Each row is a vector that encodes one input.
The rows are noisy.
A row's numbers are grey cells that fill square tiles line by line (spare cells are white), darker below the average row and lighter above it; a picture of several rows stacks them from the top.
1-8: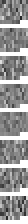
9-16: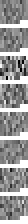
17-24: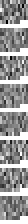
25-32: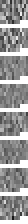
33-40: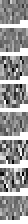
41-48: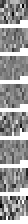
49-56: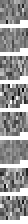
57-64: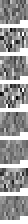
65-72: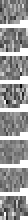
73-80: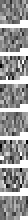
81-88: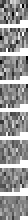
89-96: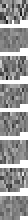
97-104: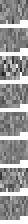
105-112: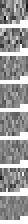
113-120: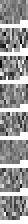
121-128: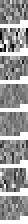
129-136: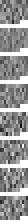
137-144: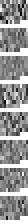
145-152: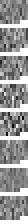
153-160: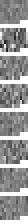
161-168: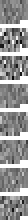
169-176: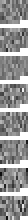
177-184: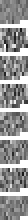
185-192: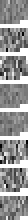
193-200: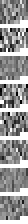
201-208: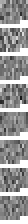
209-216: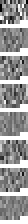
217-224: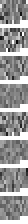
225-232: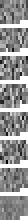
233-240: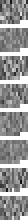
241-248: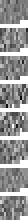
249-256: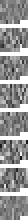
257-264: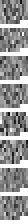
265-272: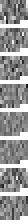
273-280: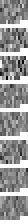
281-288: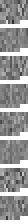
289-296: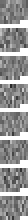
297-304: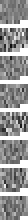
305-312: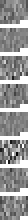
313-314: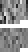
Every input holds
a point on an 8-point line.
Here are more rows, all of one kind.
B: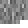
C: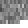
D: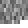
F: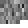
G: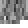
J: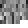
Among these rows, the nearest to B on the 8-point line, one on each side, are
C and D.
